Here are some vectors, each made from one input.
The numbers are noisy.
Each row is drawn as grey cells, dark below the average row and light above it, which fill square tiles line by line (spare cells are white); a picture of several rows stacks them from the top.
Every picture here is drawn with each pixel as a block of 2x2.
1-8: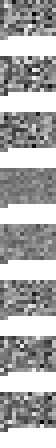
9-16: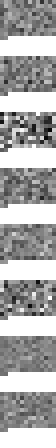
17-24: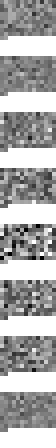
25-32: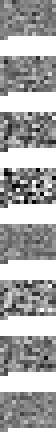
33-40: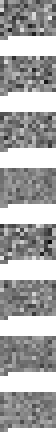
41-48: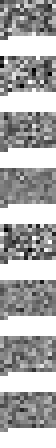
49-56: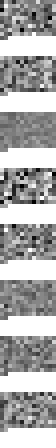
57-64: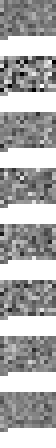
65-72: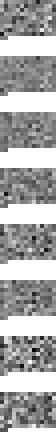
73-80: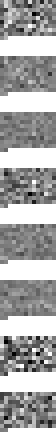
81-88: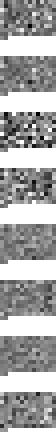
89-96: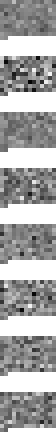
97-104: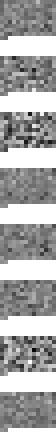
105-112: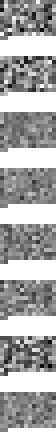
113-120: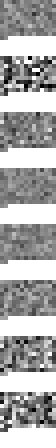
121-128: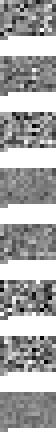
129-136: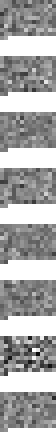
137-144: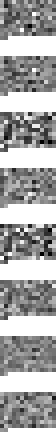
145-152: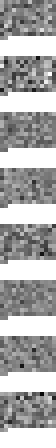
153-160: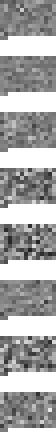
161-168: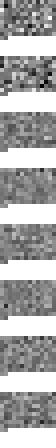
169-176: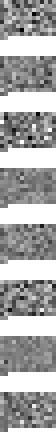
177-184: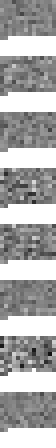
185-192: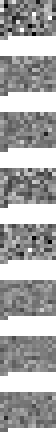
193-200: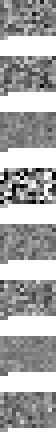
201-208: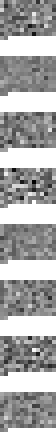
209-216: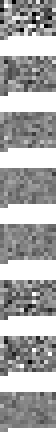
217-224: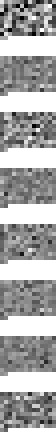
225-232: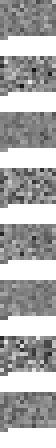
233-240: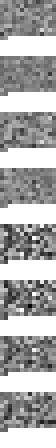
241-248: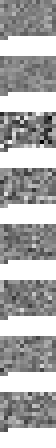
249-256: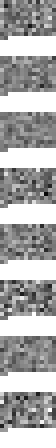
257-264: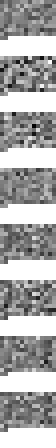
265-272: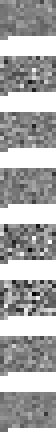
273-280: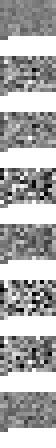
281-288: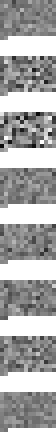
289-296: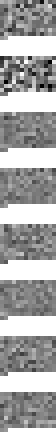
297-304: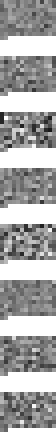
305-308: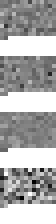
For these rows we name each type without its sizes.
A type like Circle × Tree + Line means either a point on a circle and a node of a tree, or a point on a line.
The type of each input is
List(Line).
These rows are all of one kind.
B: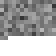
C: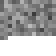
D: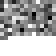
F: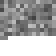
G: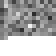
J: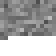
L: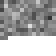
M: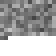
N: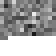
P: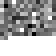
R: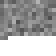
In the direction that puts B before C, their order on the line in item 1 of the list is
P, N, B, R, G, L, F, M, J, C, D.
